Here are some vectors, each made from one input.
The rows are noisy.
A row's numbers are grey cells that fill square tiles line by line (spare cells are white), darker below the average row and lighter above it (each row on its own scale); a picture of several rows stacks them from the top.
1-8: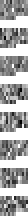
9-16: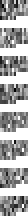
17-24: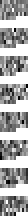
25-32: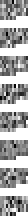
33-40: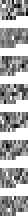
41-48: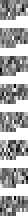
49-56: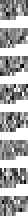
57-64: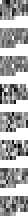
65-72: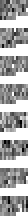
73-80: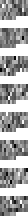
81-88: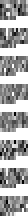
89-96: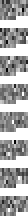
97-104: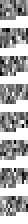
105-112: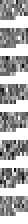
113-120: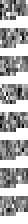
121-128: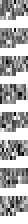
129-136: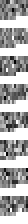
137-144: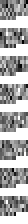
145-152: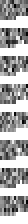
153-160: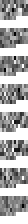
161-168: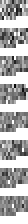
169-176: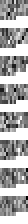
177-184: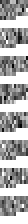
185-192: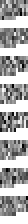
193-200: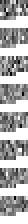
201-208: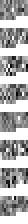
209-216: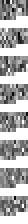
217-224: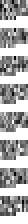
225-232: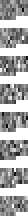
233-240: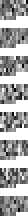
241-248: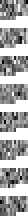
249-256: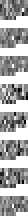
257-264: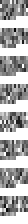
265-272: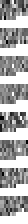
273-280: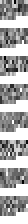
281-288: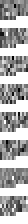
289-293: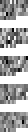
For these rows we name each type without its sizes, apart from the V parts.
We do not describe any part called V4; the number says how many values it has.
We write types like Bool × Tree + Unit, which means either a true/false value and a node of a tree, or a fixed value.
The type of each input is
Bool × Bool × Bool + Label × (Label × Label + Unit) + V4 × V4.
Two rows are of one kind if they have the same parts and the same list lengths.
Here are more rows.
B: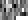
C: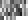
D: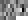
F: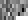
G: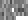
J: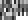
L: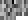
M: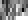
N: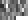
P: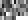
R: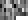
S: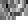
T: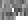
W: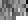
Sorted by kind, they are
B, C, L, N, R
D, F, J, M
G, T
P, S, W

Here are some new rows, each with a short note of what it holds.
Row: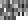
three labels
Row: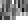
three labels
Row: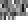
three labels
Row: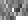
two values of V4
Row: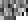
a label
